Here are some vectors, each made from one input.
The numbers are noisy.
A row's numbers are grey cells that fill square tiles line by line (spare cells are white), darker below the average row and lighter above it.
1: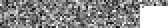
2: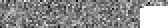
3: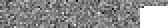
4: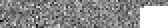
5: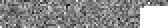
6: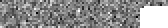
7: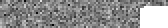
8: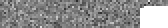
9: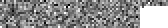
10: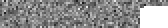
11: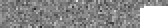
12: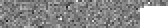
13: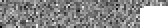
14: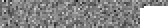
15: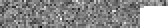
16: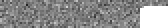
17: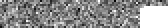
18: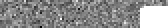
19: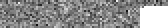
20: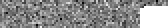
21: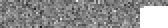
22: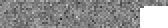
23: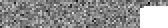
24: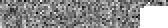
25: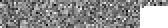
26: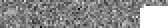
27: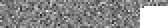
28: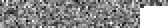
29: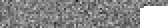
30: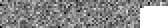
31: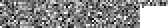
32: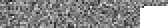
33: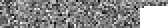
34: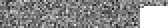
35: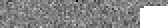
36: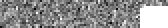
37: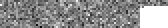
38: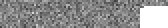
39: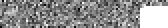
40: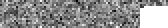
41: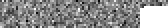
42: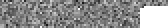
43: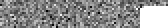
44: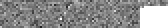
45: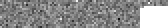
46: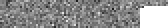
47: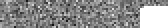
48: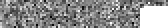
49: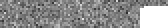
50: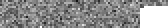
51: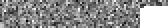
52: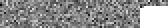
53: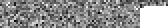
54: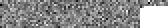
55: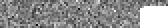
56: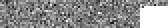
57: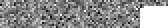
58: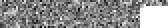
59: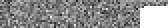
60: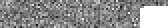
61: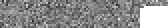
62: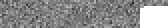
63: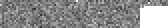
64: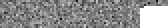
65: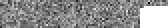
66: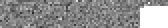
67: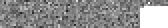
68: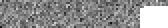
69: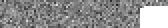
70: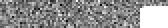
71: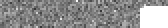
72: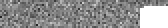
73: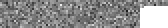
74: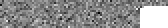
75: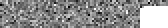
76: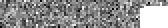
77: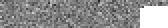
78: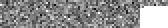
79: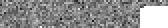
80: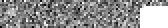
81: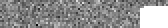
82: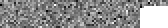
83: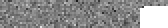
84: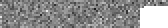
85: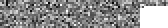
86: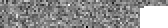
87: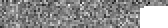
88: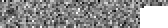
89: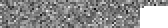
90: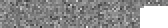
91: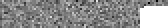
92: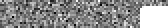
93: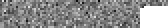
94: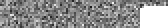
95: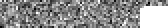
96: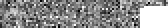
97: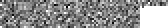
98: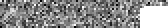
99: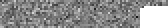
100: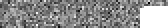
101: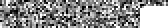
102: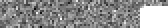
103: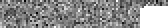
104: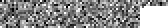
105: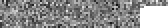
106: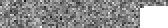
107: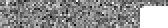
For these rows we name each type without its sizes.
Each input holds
a point on a line, together with either a point on a line, or four true/false values.
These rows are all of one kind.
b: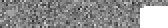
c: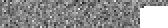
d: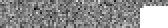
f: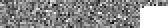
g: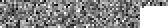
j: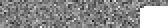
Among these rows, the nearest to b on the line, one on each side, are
d and f.
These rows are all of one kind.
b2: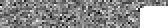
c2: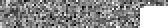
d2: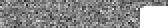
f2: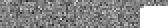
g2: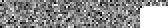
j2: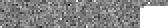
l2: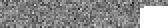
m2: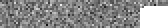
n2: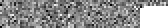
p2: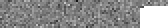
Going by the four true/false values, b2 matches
d2, g2, j2 and m2.
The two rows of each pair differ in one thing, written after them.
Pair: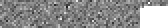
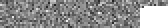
the place on the line
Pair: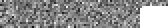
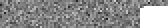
the place on the line
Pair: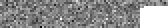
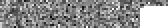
one of the four true/false values
